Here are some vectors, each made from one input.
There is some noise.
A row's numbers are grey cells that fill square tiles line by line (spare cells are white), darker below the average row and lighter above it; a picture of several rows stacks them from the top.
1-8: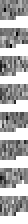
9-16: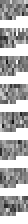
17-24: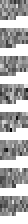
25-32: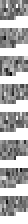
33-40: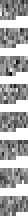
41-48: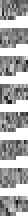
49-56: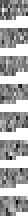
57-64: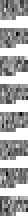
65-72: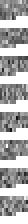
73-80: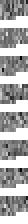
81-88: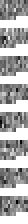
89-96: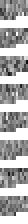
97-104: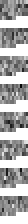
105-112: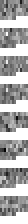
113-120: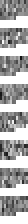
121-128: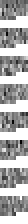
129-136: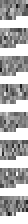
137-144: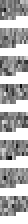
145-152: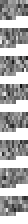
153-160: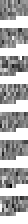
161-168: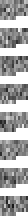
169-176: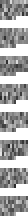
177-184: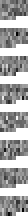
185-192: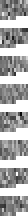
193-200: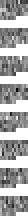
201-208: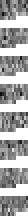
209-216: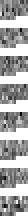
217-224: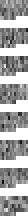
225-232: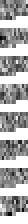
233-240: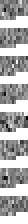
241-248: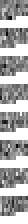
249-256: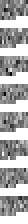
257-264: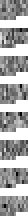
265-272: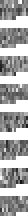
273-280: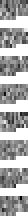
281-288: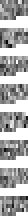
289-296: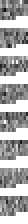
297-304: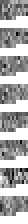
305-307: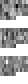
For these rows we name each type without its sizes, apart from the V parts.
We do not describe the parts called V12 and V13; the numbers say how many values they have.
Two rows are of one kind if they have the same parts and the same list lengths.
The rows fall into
3 kinds.
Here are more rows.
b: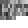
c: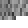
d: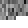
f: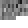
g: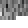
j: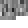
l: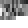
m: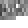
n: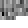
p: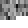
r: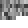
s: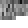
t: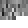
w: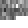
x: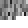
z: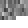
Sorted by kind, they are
b, p, r
c, d, m, w, x, z
f, g, j, l, n, s, t

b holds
a label.
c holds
a value of V12 and a value of V13.
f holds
a point on a line and a value of V13.
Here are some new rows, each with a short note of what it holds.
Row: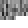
a point on a line and a value of V13
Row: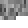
a value of V12 and a value of V13
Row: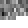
a point on a line and a value of V13
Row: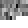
a label
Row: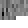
a point on a line and a value of V13
